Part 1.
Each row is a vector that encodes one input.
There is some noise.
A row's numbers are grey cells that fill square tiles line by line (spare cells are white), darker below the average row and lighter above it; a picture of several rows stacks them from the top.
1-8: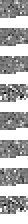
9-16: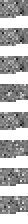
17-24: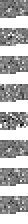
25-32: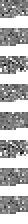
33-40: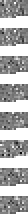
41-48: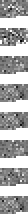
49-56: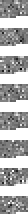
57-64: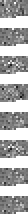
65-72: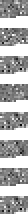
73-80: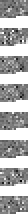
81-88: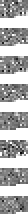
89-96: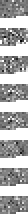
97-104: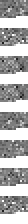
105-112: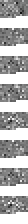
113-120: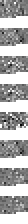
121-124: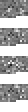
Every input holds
either a point on a 9-point circle, or a fixed value.
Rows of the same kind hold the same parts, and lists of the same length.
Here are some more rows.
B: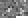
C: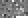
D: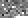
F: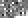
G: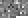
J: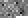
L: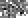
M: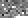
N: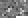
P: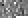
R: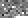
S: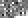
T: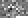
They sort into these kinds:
B, C, D, F, G, J, M, N, P, R, S, T
L

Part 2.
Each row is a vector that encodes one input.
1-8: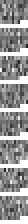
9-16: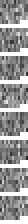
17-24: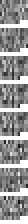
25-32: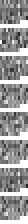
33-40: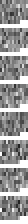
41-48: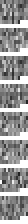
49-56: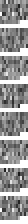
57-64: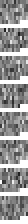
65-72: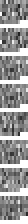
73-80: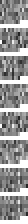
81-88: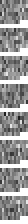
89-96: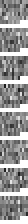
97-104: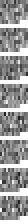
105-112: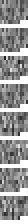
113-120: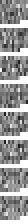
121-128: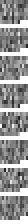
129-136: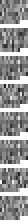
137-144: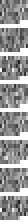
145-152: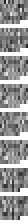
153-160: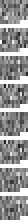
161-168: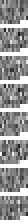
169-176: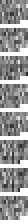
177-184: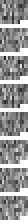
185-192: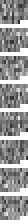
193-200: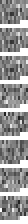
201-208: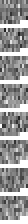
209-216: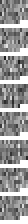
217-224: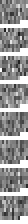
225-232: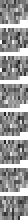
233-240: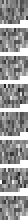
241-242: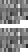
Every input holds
a point on a 9-point circle.
